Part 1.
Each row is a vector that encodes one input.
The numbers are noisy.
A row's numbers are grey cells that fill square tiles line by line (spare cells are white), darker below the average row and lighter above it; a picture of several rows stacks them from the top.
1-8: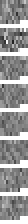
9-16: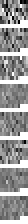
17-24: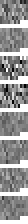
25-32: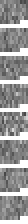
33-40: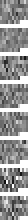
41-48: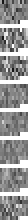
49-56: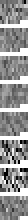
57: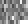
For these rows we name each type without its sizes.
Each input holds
a list of points on a line.
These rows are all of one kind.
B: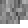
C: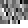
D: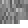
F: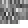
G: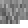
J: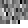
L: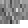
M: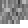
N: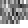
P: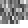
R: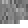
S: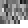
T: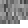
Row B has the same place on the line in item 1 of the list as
J, M and N.
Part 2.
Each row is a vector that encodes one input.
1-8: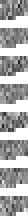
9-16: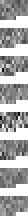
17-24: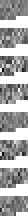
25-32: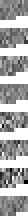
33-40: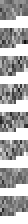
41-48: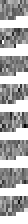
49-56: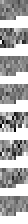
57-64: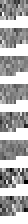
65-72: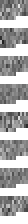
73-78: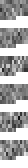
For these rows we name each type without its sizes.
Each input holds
either a point on a line, or a node of a tree.
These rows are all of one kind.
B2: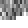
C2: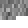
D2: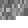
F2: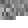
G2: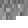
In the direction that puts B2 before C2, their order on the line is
G2, D2, F2, B2, C2.
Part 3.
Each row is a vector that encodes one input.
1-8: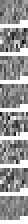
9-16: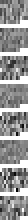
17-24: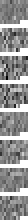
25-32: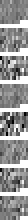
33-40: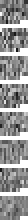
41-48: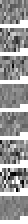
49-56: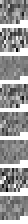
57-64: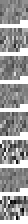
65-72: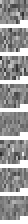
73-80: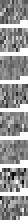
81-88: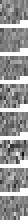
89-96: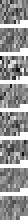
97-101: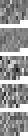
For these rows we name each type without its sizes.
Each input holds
either a point on a circle and a node of a tree, or a fixed value.
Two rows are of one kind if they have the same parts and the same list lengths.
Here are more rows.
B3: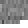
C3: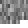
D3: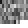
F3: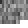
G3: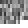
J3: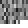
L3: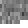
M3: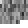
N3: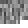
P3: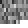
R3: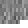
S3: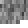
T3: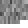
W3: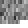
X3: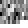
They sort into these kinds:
B3, C3, D3, F3, J3, L3, M3, P3, R3, S3, T3, W3, X3
G3, N3

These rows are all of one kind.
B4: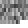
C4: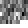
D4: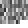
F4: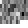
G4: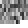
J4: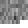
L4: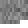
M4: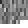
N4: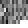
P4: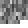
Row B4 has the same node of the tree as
G4, J4, M4 and P4.
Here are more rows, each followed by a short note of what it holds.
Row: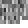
a fixed value
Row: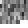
a point on a circle and a node of a tree
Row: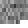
a point on a circle and a node of a tree
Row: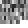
a fixed value
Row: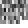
a fixed value
